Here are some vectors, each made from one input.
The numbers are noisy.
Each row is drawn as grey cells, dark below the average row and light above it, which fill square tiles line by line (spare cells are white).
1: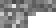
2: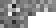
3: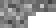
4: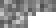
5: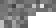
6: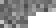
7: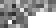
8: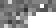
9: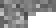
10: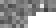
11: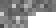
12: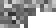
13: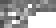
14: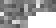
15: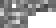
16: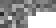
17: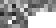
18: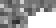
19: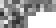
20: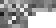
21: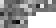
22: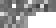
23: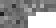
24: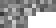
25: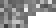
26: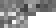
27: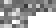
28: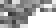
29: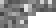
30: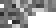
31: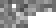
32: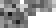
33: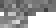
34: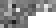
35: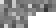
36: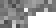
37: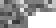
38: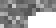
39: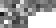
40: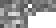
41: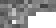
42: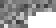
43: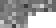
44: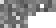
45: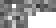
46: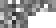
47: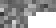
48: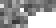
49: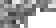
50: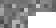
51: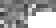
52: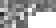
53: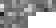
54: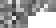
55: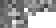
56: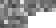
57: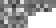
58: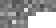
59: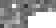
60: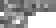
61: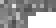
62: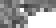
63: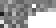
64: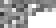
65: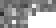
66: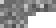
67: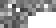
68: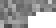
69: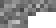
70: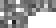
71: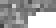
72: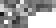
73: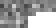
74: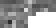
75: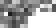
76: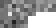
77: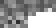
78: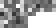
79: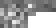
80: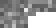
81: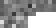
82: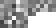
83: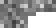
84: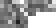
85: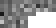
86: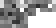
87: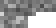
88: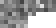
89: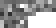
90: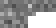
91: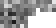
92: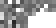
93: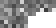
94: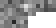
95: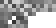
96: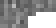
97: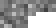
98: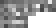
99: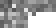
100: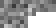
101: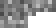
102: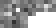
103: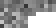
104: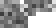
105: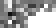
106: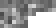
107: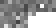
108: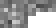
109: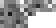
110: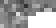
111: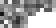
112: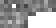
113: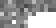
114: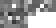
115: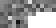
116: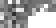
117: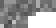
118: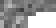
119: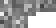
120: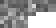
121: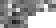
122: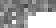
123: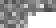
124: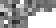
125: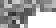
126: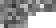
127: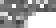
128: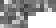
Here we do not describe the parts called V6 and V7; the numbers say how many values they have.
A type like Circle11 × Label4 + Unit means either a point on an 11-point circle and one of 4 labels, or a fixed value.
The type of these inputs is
(Bool × Bool × Bool + Label4) × V6 + V7.
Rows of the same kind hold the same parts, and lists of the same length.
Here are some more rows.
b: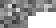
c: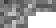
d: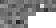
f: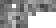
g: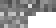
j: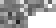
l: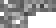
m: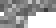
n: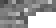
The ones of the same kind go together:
b, j
c, f
d, g, l, m, n

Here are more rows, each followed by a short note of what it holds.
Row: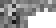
a value of V7
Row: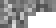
one of 4 labels and a value of V6
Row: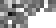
a value of V7
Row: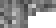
one of 4 labels and a value of V6
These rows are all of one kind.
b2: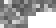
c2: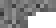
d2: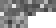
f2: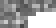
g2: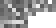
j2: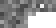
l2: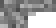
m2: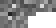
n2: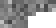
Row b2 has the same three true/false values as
f2 and g2.
